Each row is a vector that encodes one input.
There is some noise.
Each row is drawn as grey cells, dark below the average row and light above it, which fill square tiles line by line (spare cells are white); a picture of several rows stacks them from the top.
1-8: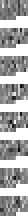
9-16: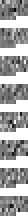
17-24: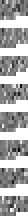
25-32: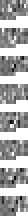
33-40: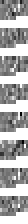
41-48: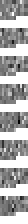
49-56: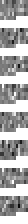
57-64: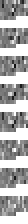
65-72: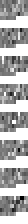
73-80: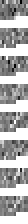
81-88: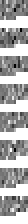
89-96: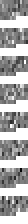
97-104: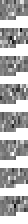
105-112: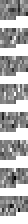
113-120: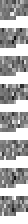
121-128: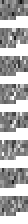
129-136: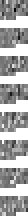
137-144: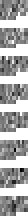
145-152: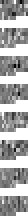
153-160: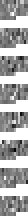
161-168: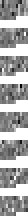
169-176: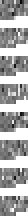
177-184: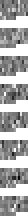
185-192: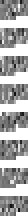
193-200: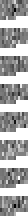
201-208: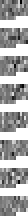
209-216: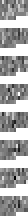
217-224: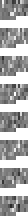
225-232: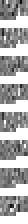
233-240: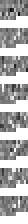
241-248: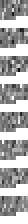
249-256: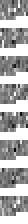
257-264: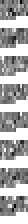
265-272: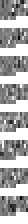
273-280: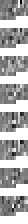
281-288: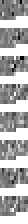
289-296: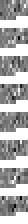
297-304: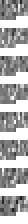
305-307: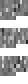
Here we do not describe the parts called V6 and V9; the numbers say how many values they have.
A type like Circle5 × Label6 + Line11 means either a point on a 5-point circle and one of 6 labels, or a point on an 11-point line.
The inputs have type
Label11 × Line8 × (Unit + V6 × V9).
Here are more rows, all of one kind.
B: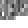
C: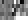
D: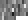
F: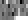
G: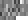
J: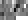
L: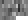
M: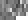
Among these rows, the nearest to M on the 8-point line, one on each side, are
B and L.
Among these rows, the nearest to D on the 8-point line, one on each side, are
C and G.
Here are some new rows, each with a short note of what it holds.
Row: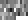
one of 11 labels and a point on an 8-point line
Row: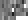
one of 11 labels, a point on an 8-point line, a value of V6 and a value of V9
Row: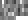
one of 11 labels and a point on an 8-point line
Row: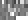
one of 11 labels and a point on an 8-point line
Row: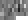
one of 11 labels, a point on an 8-point line, a value of V6 and a value of V9
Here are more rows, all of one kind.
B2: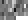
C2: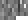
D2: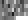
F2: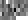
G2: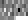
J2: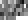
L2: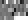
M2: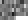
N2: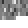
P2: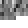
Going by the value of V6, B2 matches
L2 and N2.
